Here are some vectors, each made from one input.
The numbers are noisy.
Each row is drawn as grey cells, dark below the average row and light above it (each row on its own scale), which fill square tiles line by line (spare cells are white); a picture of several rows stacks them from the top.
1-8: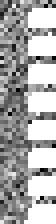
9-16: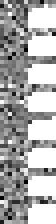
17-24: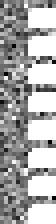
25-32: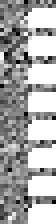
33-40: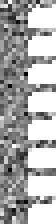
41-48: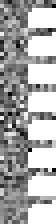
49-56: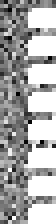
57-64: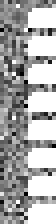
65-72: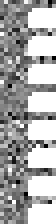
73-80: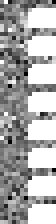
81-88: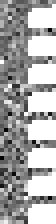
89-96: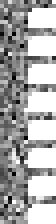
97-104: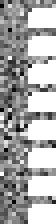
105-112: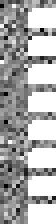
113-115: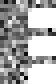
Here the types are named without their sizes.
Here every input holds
either a fixed value, or two labels.
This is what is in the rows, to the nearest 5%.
About 5% of them hold a fixed value. The rest hold two labels.
